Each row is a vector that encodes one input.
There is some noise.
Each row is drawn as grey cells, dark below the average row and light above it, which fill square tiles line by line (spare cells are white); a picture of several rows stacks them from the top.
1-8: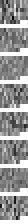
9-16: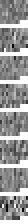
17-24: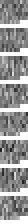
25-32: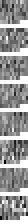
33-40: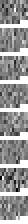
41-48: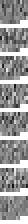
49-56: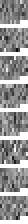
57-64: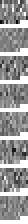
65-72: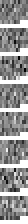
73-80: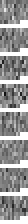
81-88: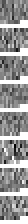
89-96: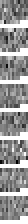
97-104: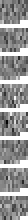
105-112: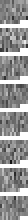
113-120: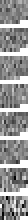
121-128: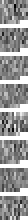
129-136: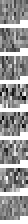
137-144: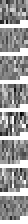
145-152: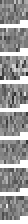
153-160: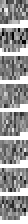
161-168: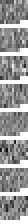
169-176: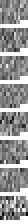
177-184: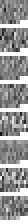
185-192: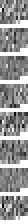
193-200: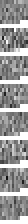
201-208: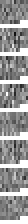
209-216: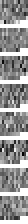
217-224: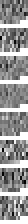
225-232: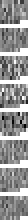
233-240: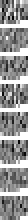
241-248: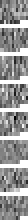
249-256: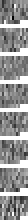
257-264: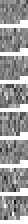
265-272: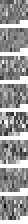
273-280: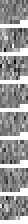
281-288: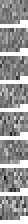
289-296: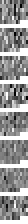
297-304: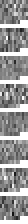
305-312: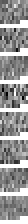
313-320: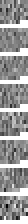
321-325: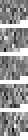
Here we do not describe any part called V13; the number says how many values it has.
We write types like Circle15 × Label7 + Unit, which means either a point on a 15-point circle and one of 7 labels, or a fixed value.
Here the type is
Bool × Bool × Bool × (Line11 + V13).
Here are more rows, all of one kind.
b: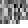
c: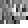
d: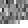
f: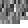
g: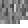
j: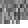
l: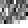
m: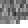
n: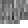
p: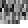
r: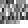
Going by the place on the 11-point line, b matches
d, j, l and p.
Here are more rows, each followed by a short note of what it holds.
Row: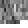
a point on an 11-point line and three true/false values
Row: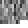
three true/false values and a value of V13
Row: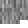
three true/false values and a value of V13
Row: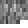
a point on an 11-point line and three true/false values
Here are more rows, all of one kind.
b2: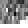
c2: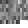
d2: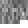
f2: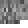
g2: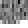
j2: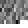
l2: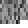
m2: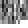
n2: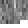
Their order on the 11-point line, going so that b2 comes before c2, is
d2, g2, j2, b2, f2, n2, c2, l2, m2.
